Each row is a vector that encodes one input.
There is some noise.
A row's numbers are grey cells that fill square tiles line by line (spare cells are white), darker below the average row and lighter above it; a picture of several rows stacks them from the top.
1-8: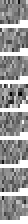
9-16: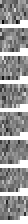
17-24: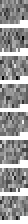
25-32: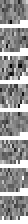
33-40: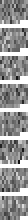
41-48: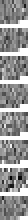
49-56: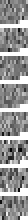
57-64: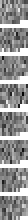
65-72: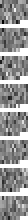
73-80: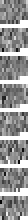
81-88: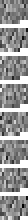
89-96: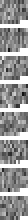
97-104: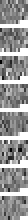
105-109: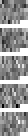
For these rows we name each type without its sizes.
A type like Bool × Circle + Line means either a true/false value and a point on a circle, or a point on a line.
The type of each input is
List(Bool × Line).
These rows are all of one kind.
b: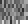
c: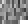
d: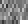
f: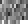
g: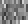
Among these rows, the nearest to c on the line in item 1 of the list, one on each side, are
d and f.
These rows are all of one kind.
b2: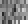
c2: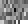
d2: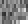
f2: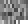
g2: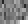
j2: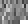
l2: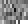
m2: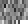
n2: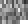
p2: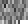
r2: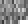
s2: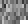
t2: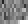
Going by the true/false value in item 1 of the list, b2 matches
d2, g2, r2 and t2.
